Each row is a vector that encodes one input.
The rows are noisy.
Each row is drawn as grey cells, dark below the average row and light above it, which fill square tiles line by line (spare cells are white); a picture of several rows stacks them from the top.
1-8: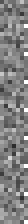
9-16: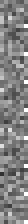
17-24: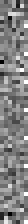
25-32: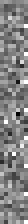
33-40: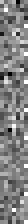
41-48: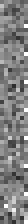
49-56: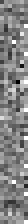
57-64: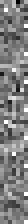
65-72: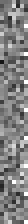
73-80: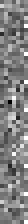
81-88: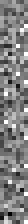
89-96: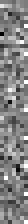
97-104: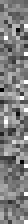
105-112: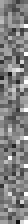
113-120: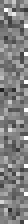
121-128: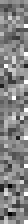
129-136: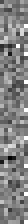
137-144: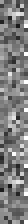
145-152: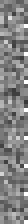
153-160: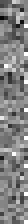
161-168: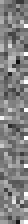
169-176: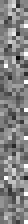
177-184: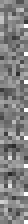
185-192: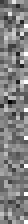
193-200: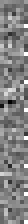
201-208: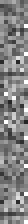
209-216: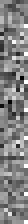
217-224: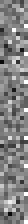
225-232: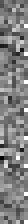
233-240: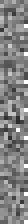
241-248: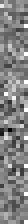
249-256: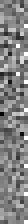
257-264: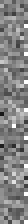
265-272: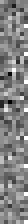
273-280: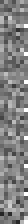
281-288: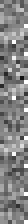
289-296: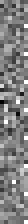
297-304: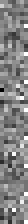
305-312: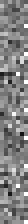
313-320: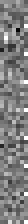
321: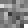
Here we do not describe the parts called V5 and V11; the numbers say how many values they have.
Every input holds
a value of V5, together with either a node of each of two 13-node trees, or a value of V11.
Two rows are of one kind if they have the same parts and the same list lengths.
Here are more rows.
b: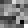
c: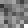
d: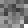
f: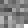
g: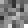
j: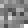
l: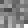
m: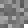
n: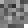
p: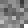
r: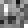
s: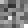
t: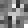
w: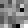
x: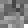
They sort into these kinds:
b, r, t, w
c, d, f, g, j, l, m, n, p, s, x

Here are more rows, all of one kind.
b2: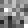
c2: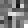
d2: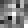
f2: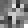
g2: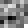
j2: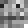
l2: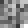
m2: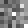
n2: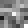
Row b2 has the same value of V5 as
g2 and j2.
